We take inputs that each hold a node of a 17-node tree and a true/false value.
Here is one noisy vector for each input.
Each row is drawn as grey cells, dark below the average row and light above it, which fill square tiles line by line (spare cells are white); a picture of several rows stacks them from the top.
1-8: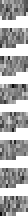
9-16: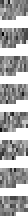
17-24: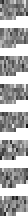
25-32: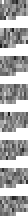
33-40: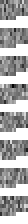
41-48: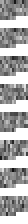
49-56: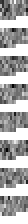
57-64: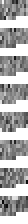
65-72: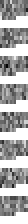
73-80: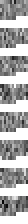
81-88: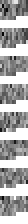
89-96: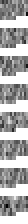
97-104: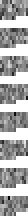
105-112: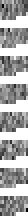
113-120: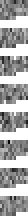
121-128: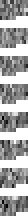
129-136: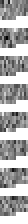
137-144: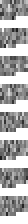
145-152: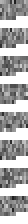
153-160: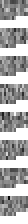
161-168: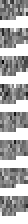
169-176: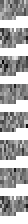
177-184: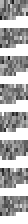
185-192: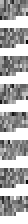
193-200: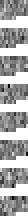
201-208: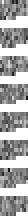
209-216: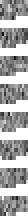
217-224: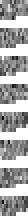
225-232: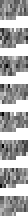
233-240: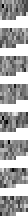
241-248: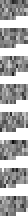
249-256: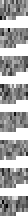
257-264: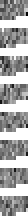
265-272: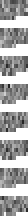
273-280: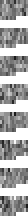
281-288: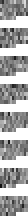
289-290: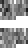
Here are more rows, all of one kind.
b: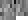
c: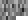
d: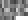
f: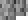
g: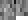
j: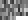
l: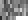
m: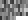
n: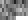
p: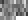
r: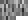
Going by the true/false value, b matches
d, f, g and n.
